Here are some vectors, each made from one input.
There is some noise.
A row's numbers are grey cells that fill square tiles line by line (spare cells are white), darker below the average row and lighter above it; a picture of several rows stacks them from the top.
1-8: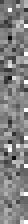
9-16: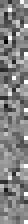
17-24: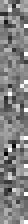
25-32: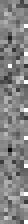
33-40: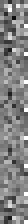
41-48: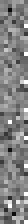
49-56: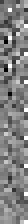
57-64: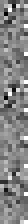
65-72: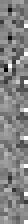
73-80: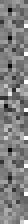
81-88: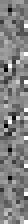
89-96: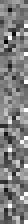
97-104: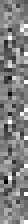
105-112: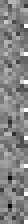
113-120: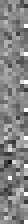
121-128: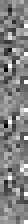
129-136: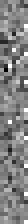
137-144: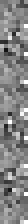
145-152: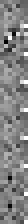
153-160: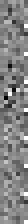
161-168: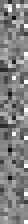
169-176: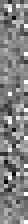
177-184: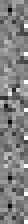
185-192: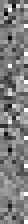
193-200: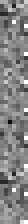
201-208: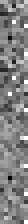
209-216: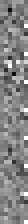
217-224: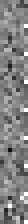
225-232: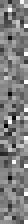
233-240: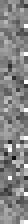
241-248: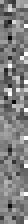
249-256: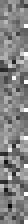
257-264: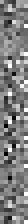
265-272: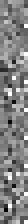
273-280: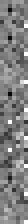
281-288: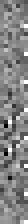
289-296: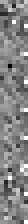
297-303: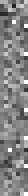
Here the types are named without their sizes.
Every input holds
either a label, or a point on a line.
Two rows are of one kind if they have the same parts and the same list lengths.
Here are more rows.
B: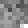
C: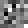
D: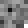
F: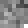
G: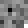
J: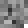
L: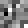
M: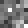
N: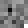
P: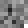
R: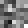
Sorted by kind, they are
B, D, F, G, J, N, P
C, L, M, R

